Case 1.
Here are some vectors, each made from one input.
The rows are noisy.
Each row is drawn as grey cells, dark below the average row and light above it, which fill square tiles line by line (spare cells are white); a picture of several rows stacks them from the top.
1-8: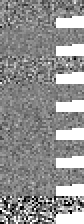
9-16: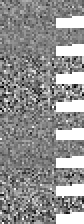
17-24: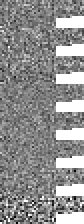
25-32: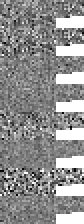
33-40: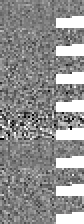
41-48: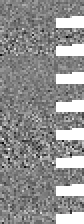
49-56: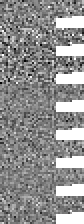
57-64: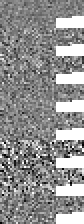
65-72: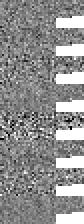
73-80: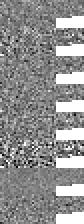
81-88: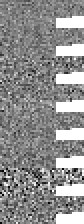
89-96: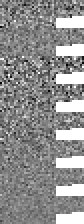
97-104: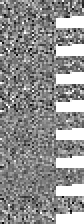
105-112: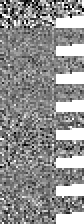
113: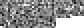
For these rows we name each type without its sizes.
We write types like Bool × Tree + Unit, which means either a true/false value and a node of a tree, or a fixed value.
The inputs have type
(Label + Line) × (Tree + Unit).
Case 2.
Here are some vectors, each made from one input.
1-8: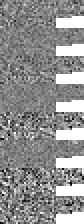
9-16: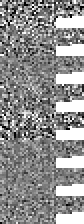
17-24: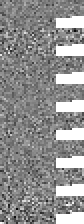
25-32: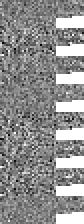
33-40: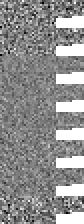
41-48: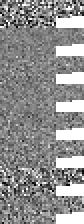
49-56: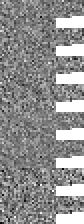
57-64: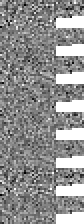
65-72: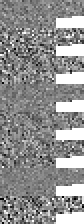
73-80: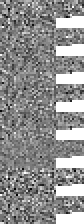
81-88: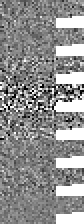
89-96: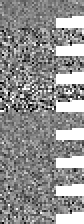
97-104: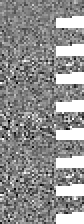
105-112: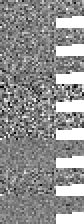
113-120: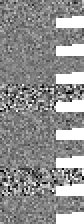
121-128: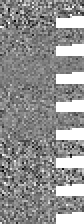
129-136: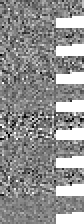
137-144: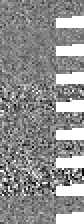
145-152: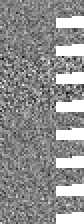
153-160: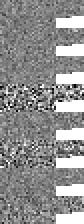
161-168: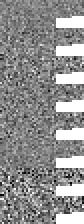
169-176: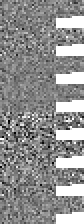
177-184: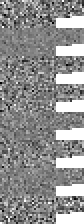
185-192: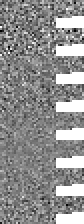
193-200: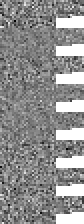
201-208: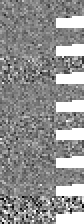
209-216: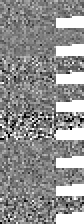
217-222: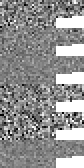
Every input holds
a true/false value, together with either one of 6 labels, or a point on a 9-point line.
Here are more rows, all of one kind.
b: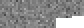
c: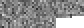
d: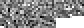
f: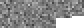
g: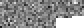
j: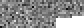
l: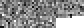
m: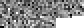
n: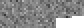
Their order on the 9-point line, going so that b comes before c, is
b, n, g, m, f, l, c, j, d.
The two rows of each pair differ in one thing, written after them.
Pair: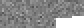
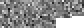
the true/false value
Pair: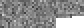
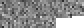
the place on the 9-point line
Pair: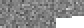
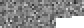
the true/false value
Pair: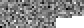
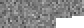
the place on the 9-point line
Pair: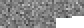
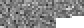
the place on the 9-point line
